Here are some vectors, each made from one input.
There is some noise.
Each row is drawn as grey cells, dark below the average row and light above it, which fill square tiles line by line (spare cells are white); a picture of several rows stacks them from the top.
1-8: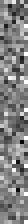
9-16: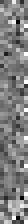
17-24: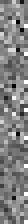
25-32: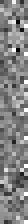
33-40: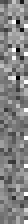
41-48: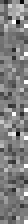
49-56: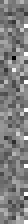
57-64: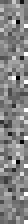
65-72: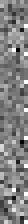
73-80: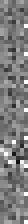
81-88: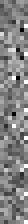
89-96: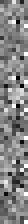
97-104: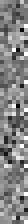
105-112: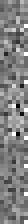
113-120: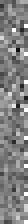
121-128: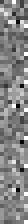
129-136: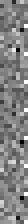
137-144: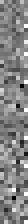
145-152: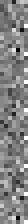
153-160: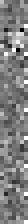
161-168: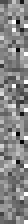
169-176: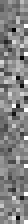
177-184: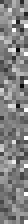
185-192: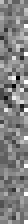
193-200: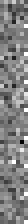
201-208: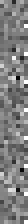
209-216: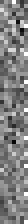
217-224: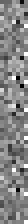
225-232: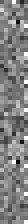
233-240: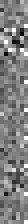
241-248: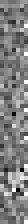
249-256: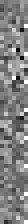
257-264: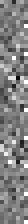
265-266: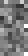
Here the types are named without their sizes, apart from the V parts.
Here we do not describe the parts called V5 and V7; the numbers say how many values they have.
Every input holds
a true/false value, together with either a point on a line and a value of V7, or a value of V5.
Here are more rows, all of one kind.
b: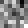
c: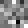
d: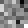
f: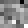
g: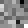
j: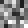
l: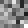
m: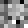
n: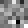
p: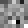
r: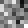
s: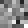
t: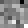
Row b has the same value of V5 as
f, j and t.
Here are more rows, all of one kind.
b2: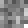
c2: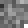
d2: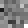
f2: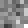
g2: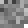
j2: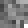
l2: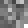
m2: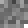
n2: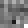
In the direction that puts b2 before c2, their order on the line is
f2, b2, g2, d2, m2, c2, l2, j2, n2.
